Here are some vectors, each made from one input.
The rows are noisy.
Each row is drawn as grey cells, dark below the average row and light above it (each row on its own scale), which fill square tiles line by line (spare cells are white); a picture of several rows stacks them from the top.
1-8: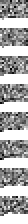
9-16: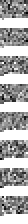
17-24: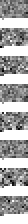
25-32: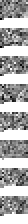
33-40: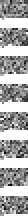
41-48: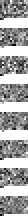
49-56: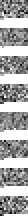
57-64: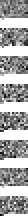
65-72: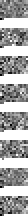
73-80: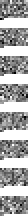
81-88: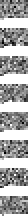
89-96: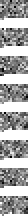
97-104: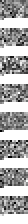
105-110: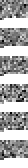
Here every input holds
one of 6 labels.
